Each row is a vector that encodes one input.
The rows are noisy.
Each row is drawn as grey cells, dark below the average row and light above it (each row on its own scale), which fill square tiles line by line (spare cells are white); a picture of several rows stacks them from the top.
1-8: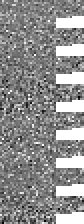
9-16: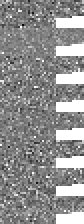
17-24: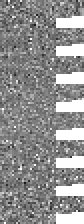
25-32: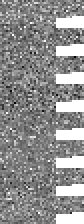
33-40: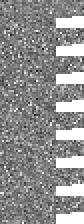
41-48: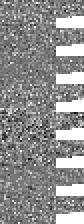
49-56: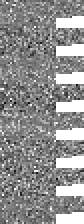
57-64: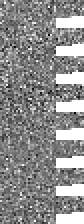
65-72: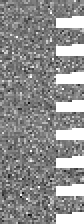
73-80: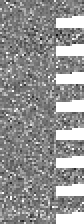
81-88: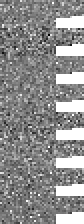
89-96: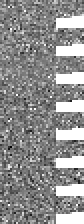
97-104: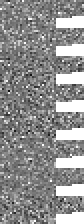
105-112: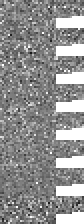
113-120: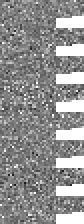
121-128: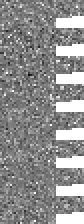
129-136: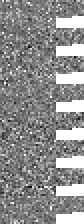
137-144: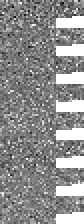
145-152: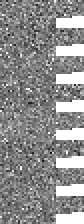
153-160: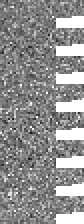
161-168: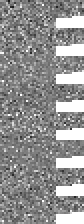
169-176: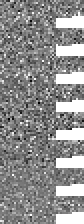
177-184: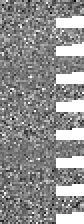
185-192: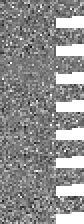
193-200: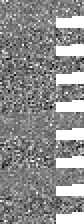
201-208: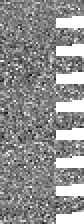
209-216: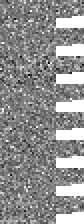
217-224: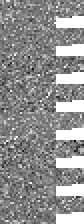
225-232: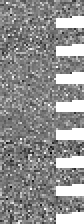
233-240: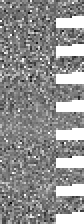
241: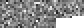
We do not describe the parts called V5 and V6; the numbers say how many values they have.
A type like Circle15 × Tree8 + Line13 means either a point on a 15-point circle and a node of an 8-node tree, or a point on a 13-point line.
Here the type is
Bool × Bool × Bool × (Label9 × V5 + V6) + Tree10.
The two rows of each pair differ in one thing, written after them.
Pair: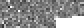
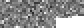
one of the three true/false values
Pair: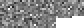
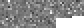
the value of V5
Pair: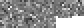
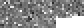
one of the three true/false values
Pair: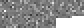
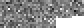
one of the three true/false values
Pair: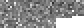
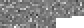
one of the three true/false values
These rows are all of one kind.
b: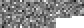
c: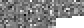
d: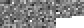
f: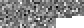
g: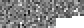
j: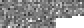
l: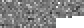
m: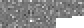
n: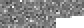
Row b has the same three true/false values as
d and n.
